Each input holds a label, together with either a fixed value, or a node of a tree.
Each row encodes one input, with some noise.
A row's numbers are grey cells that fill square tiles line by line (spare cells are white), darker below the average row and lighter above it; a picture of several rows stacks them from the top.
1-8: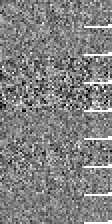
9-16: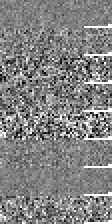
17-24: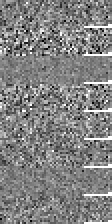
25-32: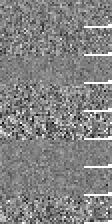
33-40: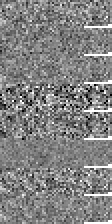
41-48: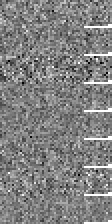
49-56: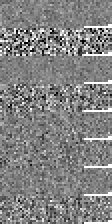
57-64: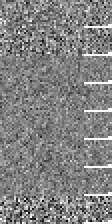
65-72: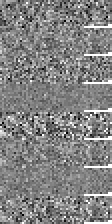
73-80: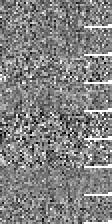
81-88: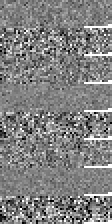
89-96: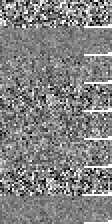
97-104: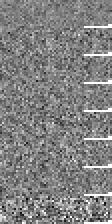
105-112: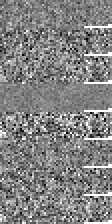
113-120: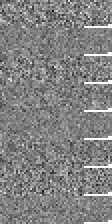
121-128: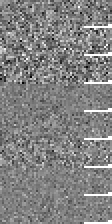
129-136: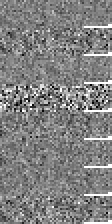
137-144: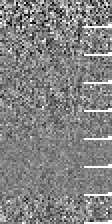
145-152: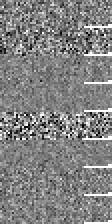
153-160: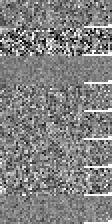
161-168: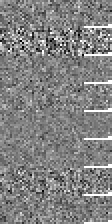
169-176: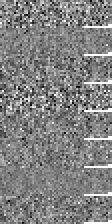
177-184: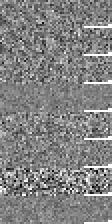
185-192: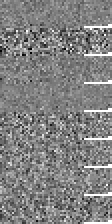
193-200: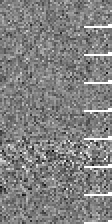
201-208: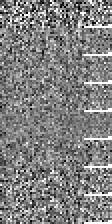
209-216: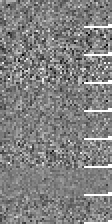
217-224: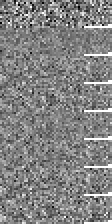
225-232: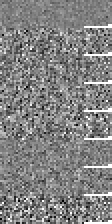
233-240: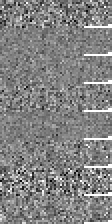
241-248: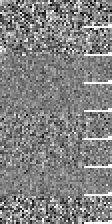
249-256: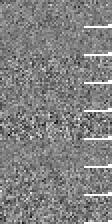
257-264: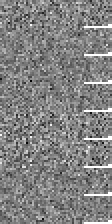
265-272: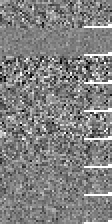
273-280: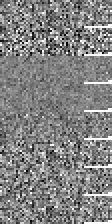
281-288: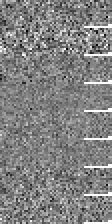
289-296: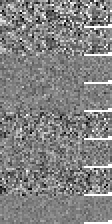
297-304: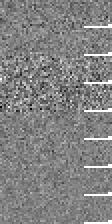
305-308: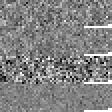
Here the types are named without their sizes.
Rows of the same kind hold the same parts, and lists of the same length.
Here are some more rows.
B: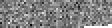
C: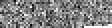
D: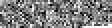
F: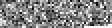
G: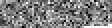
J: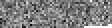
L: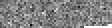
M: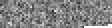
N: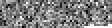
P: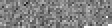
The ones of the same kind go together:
B, C, J, L, P
D, F, G, M, N

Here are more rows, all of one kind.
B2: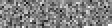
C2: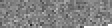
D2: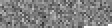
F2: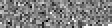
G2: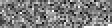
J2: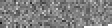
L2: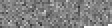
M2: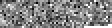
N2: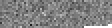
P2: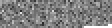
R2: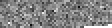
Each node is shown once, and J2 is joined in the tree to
B2 and M2.
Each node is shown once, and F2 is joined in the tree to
C2.
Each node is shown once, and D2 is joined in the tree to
L2.
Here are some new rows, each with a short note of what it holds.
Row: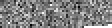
a label and a node of a tree
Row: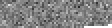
a label and a node of a tree
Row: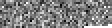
a label
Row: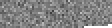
a label
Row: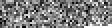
a label and a node of a tree
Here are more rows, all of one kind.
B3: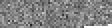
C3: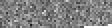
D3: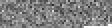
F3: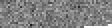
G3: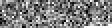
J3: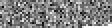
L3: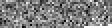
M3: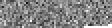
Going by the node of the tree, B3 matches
F3 and G3.
